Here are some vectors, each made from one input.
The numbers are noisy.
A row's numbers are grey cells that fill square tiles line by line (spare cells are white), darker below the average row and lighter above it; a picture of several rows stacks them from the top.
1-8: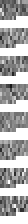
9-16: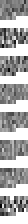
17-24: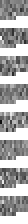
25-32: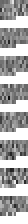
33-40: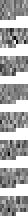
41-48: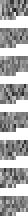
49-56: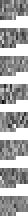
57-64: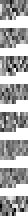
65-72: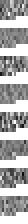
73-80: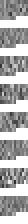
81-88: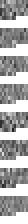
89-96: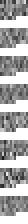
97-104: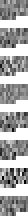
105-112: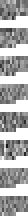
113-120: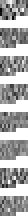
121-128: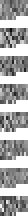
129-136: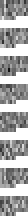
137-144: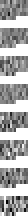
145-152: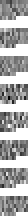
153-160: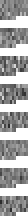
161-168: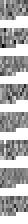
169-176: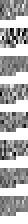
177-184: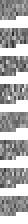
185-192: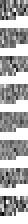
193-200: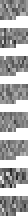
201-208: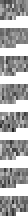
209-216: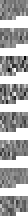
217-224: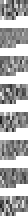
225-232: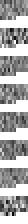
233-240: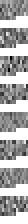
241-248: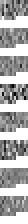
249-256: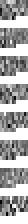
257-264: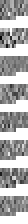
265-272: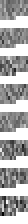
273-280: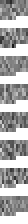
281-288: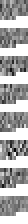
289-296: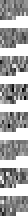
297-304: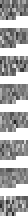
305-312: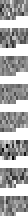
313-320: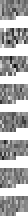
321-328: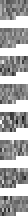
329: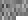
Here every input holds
either a point on an 11-point circle and a true/false value, or a list of up to three points on an 8-point line.
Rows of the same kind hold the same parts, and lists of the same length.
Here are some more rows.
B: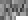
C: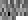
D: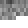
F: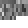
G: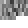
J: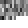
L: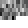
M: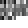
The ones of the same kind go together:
B, J
C, F, L
D
G
M

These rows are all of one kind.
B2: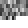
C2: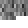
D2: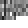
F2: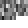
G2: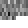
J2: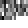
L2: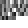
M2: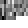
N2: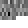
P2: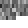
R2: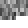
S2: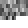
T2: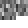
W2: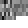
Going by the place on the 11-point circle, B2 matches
G2, J2, N2 and W2.
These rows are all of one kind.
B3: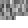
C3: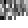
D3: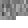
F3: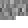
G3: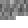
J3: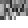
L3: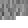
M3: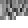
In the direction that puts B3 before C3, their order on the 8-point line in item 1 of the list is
G3, J3, M3, F3, B3, D3, L3, C3.
